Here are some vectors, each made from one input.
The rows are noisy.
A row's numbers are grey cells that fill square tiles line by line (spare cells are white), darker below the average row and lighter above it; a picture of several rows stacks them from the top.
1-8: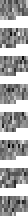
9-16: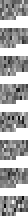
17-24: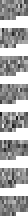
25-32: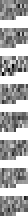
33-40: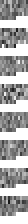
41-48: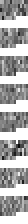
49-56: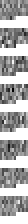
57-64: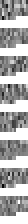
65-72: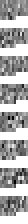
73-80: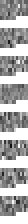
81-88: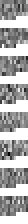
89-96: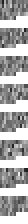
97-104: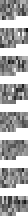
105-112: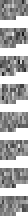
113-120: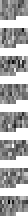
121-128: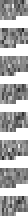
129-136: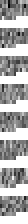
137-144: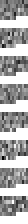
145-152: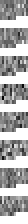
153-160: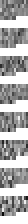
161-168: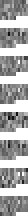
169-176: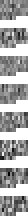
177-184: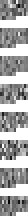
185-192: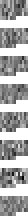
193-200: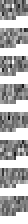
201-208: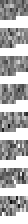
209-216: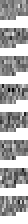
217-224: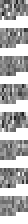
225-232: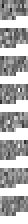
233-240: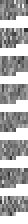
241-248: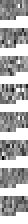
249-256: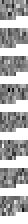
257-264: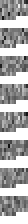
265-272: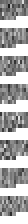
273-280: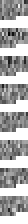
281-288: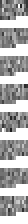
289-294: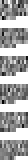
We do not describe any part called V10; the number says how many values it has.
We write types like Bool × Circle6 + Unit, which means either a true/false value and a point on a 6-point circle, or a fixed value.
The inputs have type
Bool × Line9 + Line5 × (Line6 + V10).
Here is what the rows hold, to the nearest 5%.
About 60% of them hold a point on a 5-point line, together with either a point on a 6-point line, or a value of V10. The rest hold a point on a 9-point line and a true/false value.
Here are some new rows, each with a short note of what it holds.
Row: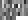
a point on a 5-point line and a value of V10
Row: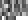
a point on a 9-point line and a true/false value
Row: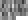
a point on a 9-point line and a true/false value
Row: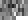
a point on a 5-point line and a point on a 6-point line
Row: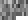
a point on a 9-point line and a true/false value
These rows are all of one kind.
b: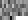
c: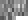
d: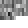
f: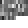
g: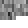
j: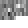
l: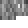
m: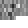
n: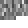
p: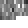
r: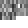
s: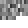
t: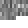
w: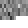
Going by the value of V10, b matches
d, f and w.
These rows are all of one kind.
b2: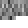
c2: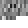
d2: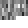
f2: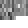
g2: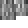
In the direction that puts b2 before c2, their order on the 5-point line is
f2, b2, d2, c2, g2.
